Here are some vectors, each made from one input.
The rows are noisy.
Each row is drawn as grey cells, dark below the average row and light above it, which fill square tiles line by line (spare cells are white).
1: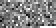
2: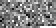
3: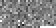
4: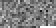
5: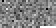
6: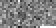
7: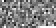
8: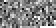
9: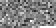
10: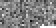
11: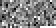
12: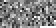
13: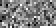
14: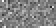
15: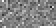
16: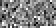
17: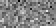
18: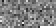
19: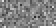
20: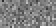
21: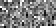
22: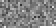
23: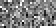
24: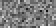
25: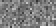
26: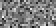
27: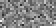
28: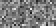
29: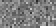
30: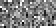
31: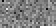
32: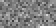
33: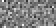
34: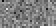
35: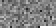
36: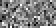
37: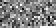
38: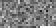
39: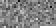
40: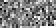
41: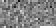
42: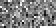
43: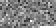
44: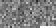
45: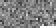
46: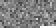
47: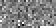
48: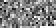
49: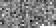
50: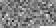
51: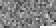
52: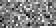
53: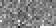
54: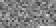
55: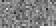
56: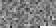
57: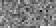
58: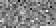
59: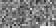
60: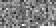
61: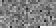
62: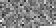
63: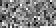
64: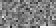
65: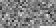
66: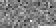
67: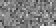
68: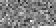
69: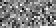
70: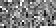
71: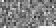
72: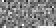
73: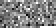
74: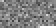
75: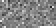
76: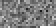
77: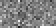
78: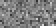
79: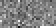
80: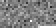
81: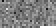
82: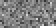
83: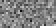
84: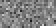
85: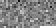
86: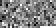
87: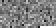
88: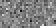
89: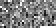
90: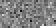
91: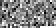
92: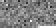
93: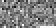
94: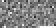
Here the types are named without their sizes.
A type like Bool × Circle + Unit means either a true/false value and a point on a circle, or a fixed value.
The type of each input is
Label + Line.
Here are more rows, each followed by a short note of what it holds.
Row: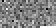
a point on a line
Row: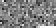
a point on a line
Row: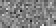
a point on a line
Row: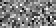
a label
